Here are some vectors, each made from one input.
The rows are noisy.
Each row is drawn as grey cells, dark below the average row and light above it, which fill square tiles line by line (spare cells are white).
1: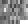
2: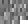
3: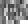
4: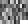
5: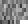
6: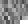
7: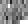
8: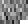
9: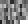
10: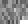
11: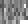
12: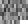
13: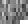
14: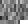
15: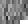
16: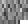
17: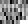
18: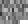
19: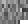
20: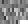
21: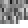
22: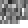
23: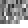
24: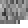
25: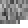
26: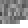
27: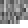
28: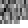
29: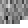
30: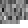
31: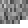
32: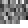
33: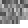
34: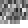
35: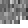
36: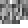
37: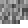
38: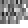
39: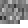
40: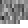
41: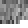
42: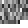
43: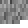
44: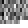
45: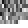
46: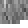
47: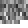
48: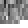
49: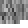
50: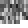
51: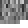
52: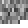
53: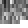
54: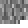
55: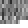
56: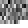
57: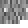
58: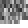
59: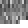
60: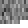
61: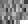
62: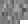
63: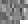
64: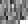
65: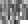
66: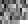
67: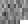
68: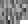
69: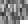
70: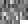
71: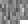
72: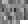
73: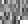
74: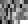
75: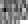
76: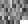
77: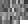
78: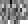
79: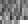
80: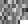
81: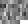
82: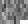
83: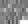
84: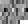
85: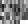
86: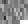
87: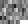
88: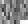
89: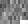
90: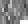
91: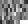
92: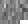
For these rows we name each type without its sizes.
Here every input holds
a node of a tree, together with either a point on each of two lines, or a node of a tree.
